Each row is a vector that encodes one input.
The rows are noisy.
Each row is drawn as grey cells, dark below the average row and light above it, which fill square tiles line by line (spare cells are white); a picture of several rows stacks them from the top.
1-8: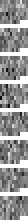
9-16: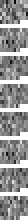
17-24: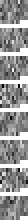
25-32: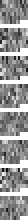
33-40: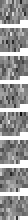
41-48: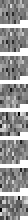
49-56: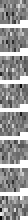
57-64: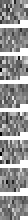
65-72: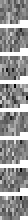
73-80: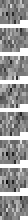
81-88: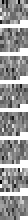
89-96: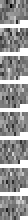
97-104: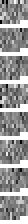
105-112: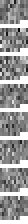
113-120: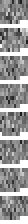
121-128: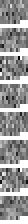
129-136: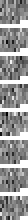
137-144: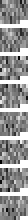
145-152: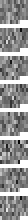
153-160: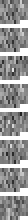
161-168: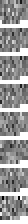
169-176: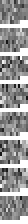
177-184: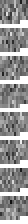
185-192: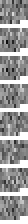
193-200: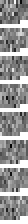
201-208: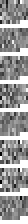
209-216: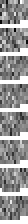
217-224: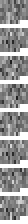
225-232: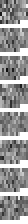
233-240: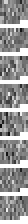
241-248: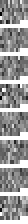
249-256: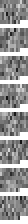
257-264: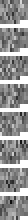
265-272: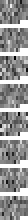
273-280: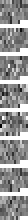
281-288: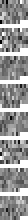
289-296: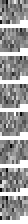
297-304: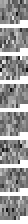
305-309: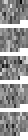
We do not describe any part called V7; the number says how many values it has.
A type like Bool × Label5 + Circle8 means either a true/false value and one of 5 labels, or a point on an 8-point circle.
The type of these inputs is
Circle9 × List2(Circle8) + V7 × V7.
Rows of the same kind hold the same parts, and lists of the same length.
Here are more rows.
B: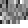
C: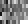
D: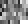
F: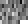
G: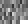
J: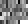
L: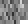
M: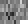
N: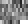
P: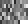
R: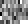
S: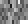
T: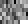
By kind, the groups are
B, C, D, J, P, R, T
F, G, N
L, M
S

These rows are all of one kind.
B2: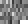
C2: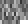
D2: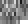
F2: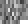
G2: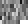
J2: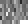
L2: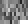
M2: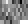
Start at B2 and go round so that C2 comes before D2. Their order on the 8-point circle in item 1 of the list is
B2, G2, J2, F2, C2, D2, L2, M2.
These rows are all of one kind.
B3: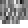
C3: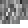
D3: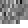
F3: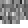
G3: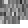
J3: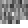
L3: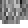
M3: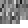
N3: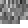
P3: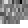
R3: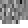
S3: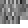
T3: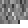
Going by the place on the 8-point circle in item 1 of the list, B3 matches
D3, L3 and R3.
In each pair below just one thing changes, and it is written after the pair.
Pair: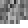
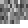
the place on the 8-point circle in item 1 of the list
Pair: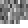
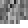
the place on the 8-point circle in item 1 of the list
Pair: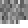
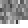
the place on the 9-point circle
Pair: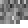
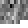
the place on the 9-point circle
